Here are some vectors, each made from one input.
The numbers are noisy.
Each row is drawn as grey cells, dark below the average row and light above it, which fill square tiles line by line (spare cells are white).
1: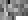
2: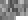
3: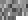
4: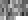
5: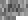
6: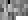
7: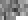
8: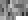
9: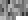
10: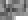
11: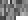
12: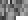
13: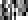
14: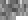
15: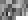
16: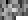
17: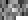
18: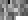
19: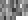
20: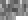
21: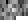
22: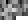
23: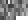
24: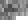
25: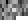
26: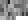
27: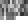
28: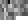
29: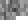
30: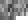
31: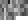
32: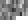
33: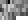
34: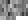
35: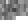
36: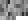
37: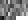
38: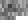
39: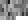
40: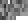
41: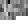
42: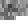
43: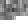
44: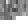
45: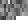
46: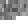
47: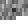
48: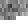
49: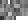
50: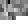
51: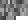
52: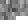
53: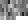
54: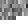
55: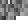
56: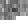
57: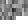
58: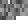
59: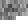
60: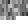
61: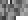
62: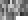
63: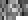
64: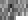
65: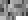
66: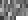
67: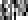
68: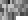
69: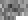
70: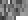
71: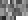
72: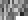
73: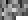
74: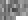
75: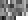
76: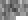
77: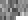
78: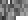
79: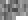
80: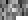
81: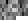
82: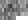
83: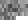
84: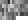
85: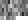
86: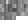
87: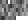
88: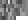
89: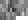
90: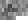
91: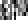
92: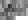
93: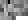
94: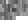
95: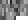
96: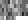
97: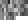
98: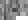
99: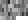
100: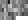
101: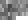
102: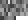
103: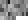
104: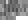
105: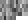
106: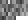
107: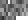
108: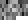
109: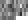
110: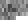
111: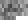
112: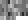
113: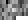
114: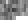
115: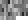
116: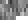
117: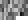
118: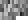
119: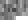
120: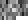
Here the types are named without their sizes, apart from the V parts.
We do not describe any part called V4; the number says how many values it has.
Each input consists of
a list of items, each a true/false value and a value of V4.
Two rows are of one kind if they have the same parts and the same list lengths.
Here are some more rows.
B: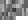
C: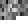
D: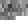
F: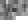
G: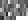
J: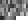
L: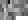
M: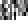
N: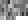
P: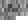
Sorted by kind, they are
B, D, F, G, J, P
C, L, N
M

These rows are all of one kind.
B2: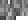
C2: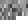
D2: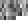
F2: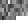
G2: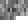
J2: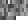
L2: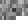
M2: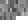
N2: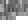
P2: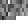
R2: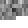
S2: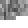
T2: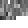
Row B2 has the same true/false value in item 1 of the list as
F2, J2, P2 and T2.
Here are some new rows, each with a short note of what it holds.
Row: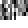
the empty list
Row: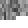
a list of two items
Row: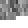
a list of two items
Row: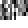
the empty list
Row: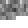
a list of two items
